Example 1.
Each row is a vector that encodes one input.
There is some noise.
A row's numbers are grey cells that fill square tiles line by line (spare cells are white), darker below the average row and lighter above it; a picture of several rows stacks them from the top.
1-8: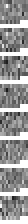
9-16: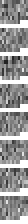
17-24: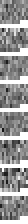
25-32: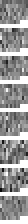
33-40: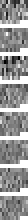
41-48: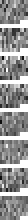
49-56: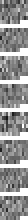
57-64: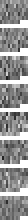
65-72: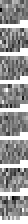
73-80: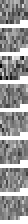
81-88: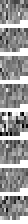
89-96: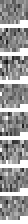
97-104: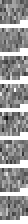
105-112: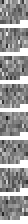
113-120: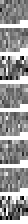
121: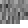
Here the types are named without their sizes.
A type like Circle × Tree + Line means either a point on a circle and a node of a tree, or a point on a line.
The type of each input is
Bool × Line × (Tree + Unit).
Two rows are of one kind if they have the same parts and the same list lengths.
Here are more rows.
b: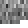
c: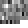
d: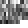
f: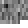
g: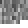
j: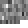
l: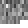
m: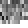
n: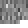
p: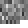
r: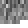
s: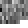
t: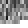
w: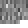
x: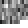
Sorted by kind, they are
b, d, f, g, m
c, j, l, n, p, r, s, t, w, x

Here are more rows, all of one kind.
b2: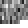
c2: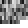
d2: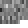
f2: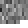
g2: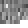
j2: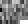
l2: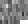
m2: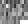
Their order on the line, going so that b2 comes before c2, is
m2, f2, l2, j2, d2, b2, g2, c2.
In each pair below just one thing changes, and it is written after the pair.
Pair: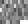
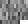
the place on the line
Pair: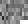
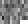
the place on the line
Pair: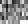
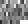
the node of the tree
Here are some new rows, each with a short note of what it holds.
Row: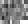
a point on a line, a node of a tree and a true/false value
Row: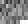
a point on a line and a true/false value
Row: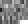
a point on a line and a true/false value
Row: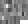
a point on a line and a true/false value
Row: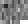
a point on a line, a node of a tree and a true/false value
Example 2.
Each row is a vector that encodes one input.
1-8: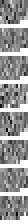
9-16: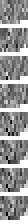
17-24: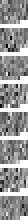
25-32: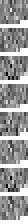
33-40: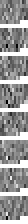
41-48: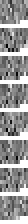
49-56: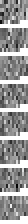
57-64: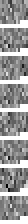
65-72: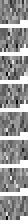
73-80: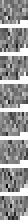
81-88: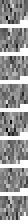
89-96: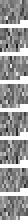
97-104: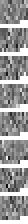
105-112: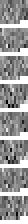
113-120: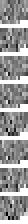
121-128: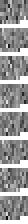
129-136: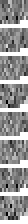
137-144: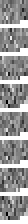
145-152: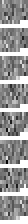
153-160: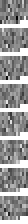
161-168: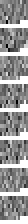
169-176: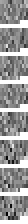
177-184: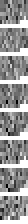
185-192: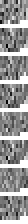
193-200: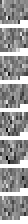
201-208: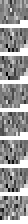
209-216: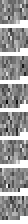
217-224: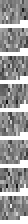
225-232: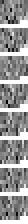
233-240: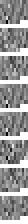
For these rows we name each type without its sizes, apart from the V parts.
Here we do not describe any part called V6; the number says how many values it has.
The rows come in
3 kinds.
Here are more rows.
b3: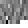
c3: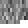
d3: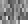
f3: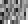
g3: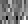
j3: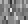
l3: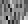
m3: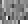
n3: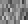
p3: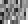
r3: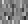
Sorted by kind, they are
b3, c3, d3, j3, m3, n3, r3
f3, p3
g3, l3

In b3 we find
a point on a circle.
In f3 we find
a fixed value.
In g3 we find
a true/false value and a value of V6.
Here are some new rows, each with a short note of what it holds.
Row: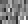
a true/false value and a value of V6
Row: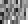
a fixed value
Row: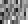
a fixed value
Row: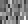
a true/false value and a value of V6
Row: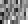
a fixed value
